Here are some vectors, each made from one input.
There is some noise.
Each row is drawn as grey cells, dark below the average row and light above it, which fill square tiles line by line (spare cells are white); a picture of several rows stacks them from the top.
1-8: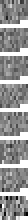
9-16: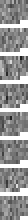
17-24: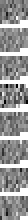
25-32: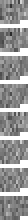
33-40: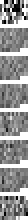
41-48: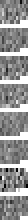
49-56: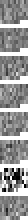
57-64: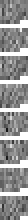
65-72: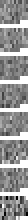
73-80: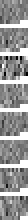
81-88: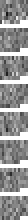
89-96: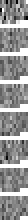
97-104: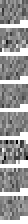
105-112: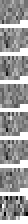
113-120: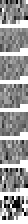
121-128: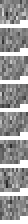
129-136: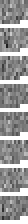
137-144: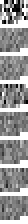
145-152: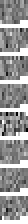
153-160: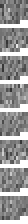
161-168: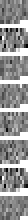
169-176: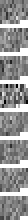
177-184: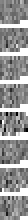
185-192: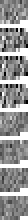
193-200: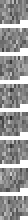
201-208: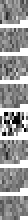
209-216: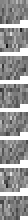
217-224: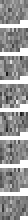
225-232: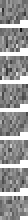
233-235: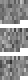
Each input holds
a list of up to three items, each a point on each of two 3-point lines and a true/false value.
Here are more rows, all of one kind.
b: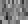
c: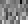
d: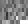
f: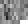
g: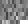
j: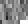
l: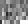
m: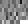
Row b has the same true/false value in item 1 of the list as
f and j.
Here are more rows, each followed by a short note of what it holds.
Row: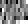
a list of one item
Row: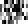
the empty list
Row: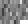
a list of three items
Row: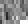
a list of two items
